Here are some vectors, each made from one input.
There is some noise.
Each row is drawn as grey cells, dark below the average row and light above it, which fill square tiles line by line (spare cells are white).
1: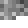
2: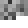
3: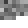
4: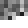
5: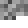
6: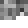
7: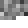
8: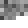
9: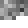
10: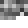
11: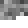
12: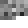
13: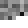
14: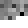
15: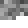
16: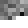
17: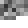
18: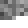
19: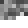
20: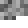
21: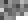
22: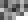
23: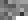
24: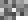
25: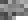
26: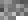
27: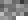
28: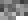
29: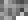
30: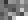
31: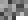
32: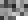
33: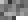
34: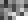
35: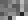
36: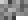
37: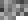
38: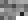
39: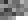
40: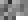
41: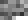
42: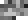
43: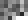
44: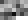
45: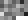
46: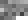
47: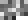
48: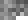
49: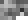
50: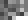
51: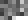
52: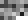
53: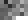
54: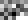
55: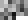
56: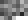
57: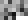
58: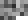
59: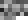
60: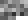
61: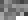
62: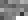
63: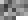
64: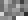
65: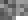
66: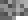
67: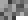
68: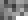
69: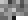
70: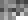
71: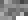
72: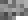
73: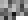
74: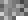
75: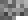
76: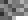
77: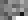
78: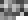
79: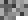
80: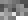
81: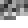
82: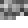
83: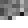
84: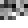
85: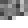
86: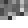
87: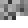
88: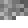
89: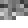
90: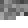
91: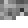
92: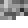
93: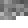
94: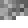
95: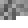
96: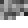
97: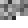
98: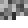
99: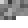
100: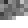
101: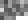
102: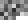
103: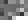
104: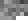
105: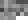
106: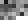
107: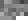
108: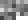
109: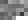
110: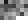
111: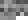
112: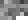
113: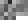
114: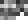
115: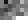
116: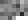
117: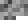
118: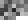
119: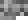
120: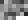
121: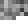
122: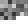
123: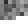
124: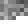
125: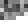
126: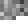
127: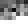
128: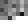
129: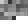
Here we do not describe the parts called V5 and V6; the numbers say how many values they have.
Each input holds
either a point on a 7-point line, or a node of a 7-node tree and a value of V6, or a value of V5.
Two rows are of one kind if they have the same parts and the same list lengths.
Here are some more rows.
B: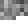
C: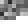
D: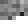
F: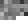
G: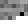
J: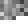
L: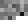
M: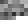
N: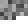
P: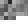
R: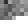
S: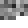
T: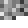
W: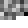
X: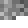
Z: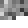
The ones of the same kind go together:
B, F, J, T, W, X, Z
C, N, P
D, G, L, M, R, S

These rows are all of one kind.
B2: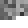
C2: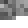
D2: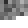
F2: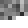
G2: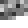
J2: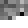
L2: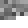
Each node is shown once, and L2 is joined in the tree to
D2 and G2.
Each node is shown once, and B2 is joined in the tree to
C2 and G2.
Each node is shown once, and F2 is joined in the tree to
J2.
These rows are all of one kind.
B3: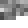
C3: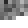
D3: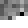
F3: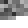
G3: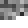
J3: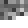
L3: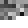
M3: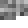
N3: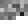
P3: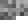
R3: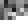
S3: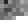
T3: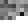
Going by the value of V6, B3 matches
F3, J3, M3 and T3.
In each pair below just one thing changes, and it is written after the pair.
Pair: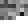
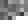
the value of V6
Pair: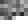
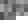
the node of the tree
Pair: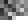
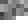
the value of V6
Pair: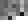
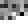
the node of the tree
